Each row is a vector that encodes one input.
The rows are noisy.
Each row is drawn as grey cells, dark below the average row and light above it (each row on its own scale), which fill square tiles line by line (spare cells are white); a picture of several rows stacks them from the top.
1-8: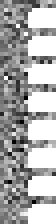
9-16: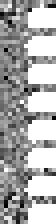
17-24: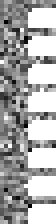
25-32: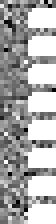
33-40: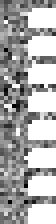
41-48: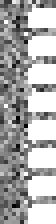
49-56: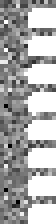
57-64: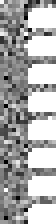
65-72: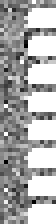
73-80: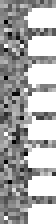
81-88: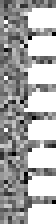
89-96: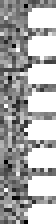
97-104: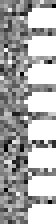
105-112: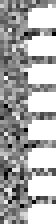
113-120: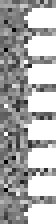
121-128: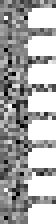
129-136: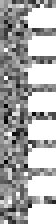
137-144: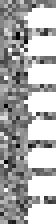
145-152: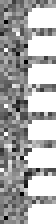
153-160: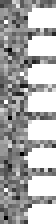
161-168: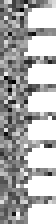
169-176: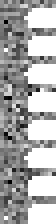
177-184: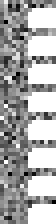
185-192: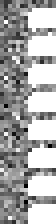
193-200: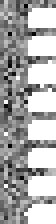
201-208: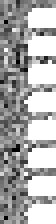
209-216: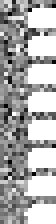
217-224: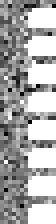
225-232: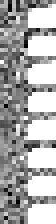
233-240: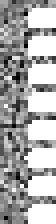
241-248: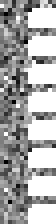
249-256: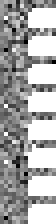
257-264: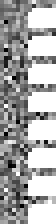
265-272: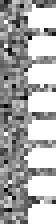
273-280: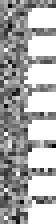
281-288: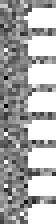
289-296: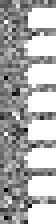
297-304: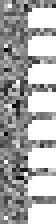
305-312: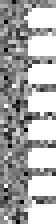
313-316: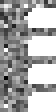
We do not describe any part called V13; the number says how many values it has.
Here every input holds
either a fixed value, or one of 10 labels and a value of V13, or three true/false values.
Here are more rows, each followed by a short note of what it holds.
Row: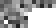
three true/false values
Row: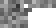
one of 10 labels and a value of V13
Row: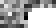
a fixed value
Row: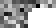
one of 10 labels and a value of V13
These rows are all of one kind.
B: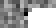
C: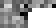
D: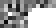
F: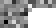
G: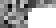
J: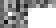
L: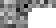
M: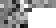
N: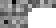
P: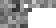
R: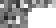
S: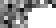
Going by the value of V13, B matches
P and R.
